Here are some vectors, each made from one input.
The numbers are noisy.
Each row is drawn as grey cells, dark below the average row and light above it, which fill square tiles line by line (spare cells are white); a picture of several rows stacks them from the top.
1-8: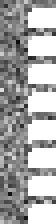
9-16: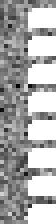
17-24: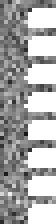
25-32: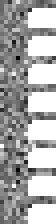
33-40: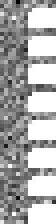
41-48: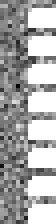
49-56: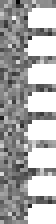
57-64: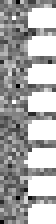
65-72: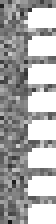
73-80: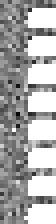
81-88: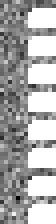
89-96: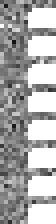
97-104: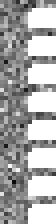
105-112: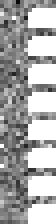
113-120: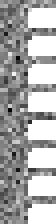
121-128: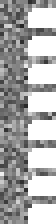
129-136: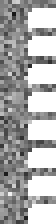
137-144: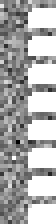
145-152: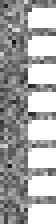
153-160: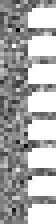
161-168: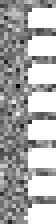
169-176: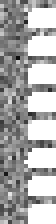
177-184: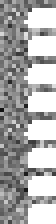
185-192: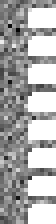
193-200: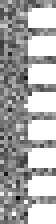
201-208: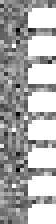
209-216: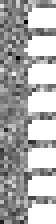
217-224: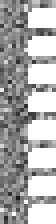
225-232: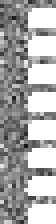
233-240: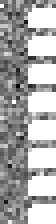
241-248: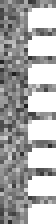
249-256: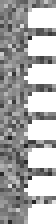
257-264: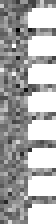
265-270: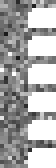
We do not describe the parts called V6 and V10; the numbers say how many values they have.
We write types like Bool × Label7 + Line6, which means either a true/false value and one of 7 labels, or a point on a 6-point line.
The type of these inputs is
Label7 + (Line8 + V10) × V6.
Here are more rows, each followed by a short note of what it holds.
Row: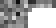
a point on an 8-point line and a value of V6
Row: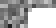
a value of V6 and a value of V10
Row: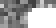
a point on an 8-point line and a value of V6
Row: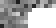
a value of V6 and a value of V10
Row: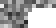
a point on an 8-point line and a value of V6
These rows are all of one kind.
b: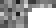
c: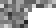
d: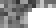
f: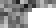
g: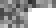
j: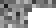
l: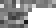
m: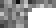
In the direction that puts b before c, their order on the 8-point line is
l, m, b, j, d, g, f, c.
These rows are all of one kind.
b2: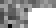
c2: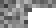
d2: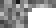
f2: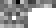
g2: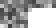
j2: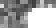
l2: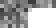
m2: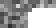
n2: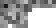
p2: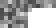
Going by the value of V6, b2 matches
g2, l2 and p2.
